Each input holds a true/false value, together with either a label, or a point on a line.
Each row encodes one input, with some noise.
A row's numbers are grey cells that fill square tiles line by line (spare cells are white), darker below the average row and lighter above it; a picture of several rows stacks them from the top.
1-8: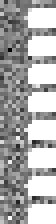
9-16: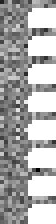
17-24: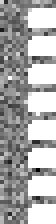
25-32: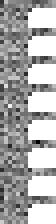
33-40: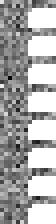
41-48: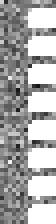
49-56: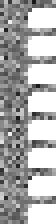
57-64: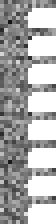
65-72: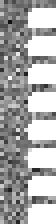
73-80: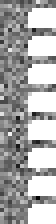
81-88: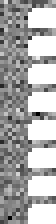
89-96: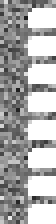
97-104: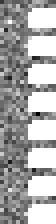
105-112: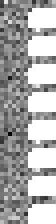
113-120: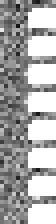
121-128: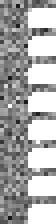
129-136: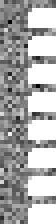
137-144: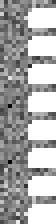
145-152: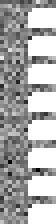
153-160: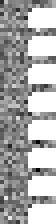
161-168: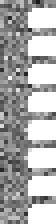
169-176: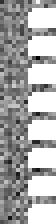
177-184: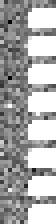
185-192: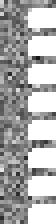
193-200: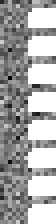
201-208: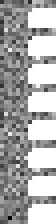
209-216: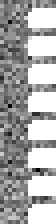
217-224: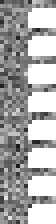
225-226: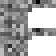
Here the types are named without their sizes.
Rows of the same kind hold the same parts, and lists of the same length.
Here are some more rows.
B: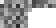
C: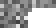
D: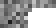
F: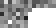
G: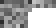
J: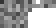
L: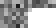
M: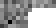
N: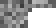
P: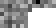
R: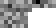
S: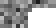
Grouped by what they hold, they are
B, C, D, L, M, P, R, S
F, G, J, N

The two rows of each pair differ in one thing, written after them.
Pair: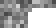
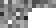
the true/false value
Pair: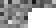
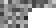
the label
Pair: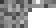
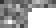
the label
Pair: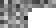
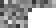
the label
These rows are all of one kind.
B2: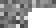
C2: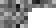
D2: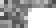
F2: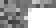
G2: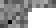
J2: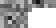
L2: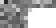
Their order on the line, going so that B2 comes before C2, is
F2, L2, D2, J2, B2, G2, C2.
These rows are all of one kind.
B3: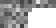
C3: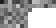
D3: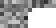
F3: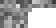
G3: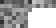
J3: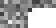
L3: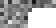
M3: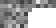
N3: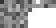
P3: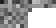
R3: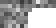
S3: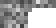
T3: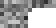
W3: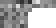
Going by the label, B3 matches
L3, M3, R3 and S3.
